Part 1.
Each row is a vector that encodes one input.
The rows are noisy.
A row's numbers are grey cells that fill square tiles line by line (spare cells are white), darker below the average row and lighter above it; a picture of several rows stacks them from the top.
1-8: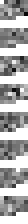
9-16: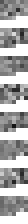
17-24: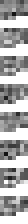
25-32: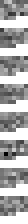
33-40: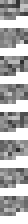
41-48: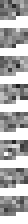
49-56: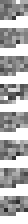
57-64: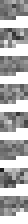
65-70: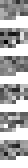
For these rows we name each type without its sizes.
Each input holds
a label.
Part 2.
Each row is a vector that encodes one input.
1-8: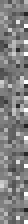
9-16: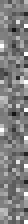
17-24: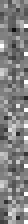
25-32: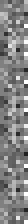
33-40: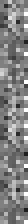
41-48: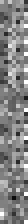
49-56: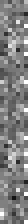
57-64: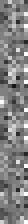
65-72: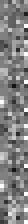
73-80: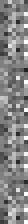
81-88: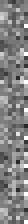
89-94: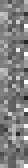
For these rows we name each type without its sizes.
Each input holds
a point on a line.
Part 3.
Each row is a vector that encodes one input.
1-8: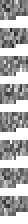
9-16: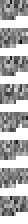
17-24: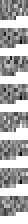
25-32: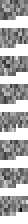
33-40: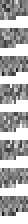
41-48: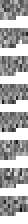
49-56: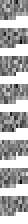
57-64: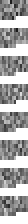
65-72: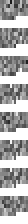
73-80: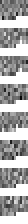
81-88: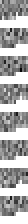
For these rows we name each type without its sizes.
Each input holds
four true/false values.
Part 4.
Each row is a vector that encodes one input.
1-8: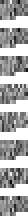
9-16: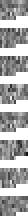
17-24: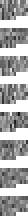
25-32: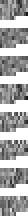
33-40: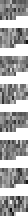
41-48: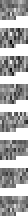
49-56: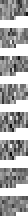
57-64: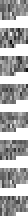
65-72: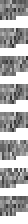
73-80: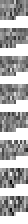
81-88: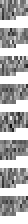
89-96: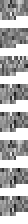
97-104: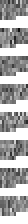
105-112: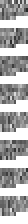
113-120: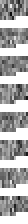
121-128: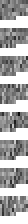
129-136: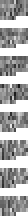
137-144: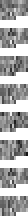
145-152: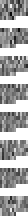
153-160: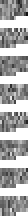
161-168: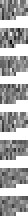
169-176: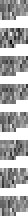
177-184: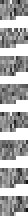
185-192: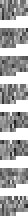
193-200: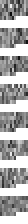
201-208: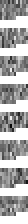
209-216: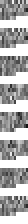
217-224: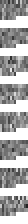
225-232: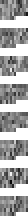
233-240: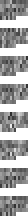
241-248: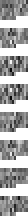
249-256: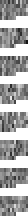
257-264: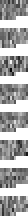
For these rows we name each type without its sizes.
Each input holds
a point on a line.
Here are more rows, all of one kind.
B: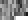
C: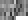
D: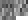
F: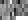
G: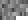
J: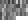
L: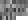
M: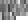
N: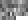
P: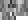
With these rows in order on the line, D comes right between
J and N.
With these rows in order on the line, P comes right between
M and N.
